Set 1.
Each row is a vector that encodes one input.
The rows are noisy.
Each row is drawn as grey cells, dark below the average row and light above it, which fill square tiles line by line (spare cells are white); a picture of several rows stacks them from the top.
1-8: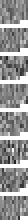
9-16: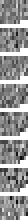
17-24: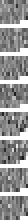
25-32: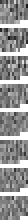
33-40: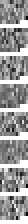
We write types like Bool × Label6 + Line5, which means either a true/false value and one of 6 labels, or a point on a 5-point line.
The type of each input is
Line9 × Line9.
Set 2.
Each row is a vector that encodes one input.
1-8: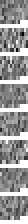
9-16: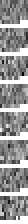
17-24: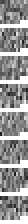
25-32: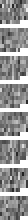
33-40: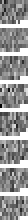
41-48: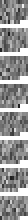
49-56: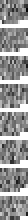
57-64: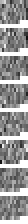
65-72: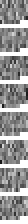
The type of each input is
Circle11.
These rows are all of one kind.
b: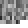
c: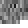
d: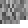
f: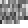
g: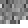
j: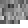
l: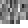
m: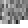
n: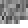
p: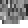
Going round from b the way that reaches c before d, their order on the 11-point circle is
b, m, p, c, l, g, j, d, f, n.
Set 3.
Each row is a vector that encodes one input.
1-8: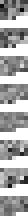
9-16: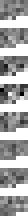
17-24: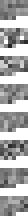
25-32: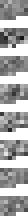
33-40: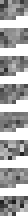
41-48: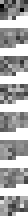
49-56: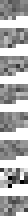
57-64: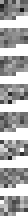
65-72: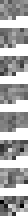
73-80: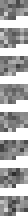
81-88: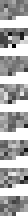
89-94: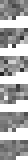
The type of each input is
Label7.
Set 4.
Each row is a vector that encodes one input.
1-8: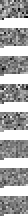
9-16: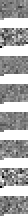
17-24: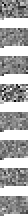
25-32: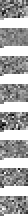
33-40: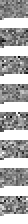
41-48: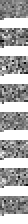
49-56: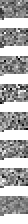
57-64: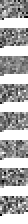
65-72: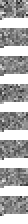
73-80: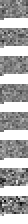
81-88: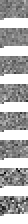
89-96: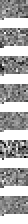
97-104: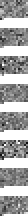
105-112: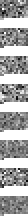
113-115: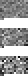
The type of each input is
Tree12.
